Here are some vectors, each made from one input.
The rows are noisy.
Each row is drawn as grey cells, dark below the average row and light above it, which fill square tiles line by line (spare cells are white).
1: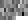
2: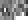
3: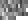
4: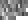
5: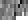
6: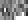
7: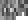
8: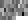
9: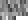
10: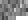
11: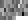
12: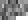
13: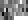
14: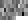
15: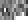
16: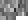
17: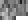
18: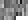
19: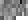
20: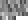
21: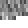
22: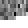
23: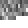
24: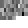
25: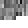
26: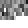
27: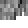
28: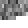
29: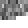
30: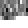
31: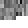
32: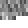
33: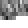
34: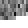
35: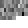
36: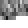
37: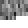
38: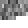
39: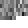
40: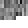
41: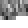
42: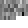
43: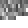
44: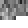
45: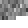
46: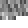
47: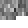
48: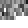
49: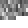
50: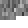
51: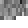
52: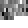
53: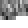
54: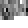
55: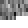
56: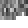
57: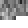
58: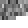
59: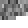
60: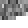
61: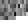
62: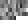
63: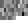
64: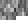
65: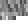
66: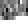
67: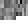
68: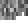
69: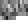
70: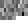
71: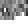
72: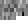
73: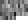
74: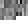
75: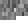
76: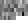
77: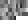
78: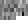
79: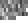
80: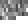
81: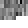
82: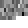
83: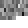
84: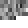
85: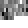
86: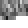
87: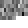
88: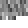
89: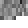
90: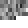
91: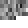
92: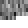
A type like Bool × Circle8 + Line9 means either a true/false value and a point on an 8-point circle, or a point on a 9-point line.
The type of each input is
Bool × Line12.
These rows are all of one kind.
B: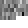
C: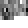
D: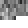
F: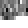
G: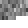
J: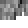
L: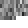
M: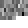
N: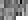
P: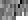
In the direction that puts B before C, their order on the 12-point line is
L, M, B, D, G, N, P, J, F, C.
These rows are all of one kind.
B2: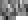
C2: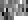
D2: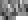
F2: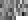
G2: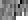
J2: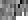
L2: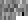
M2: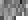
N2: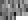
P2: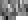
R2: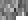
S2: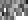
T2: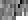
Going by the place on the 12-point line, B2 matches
D2, P2 and R2.
